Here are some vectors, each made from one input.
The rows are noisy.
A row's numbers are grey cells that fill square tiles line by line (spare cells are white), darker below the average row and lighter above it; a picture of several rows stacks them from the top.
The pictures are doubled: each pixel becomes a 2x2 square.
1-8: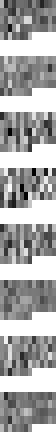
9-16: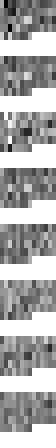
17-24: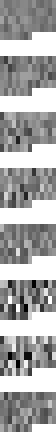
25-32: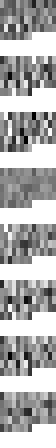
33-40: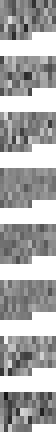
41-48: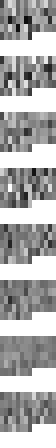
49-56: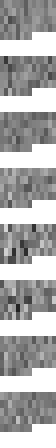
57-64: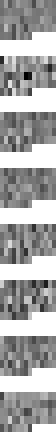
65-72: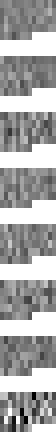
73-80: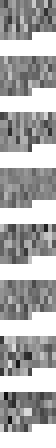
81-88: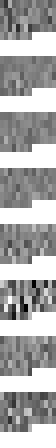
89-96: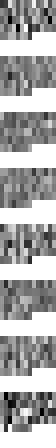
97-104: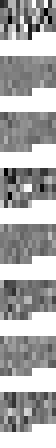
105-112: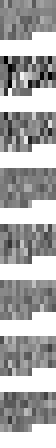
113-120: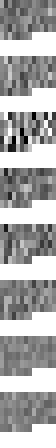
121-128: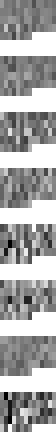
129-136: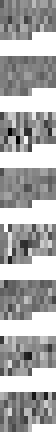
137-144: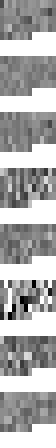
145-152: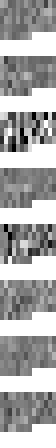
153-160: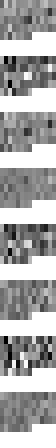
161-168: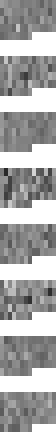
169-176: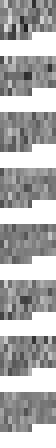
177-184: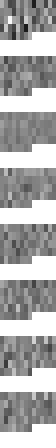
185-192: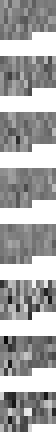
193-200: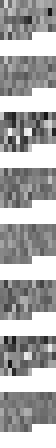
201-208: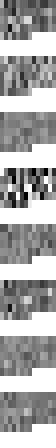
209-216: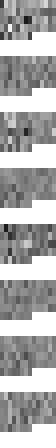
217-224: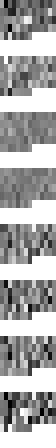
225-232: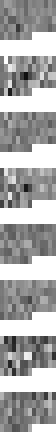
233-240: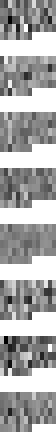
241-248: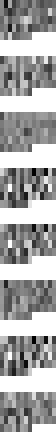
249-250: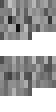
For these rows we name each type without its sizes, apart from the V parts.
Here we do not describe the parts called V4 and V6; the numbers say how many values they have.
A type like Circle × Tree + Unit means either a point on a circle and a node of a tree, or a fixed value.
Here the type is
Line × (Tree × (Tree + V4) + V6).
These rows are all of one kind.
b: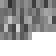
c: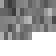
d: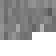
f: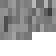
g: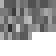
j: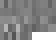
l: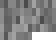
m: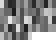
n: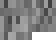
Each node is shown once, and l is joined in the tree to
b and n.
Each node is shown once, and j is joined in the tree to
d.
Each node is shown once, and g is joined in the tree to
c.
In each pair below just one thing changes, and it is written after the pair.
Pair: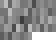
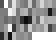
the place on the line
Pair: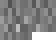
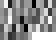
the node of the tree
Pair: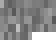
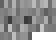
the node of the tree
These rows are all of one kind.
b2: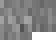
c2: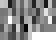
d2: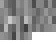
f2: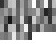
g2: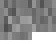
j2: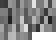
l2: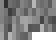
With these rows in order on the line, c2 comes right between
j2 and l2.
